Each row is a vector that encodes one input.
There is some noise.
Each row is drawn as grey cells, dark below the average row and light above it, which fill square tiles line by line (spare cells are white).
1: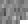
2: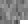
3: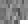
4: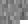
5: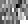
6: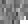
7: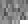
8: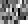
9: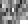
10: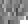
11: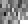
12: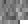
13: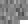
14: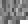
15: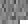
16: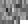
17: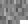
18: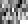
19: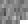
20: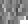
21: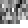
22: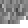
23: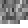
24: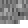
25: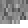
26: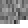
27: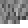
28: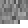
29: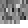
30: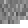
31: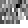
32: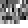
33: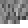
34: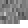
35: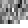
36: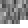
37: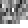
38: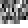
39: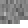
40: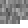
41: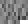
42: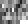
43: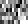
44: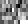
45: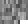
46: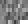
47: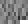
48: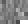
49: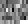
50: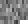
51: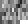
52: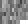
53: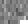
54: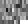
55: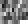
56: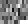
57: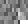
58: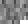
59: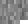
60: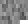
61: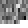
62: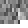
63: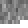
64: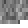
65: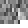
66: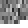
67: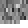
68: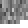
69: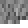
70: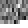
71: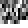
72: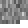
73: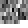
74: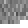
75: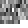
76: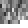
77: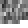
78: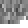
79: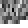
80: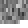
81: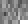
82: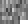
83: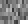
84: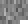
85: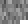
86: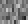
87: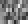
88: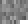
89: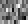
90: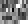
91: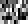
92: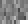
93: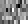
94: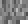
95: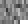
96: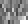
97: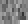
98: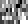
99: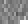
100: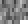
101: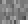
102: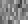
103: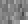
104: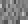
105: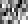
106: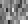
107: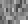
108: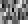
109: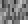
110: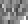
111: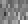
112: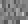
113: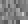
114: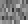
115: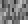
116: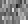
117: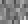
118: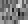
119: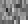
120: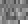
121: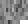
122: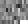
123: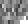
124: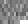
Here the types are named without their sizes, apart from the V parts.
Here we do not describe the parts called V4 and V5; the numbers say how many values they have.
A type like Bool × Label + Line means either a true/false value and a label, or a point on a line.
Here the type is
(Bool × V4 + Line) × V5.
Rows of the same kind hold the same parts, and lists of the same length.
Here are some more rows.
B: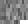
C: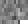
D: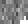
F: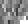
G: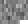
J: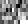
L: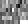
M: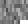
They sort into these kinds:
B, F, G
C, D, J, L, M

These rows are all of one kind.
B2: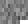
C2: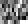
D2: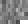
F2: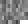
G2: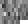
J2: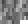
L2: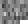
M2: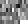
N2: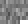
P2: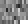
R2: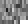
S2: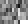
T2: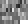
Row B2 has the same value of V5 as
C2, M2, N2 and T2.
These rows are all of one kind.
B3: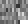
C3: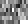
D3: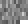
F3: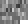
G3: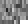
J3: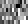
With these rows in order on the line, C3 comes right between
B3 and J3.
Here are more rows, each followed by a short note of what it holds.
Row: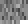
a true/false value, a value of V4 and a value of V5
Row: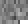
a point on a line and a value of V5
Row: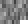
a point on a line and a value of V5
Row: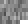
a true/false value, a value of V4 and a value of V5
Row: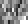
a true/false value, a value of V4 and a value of V5
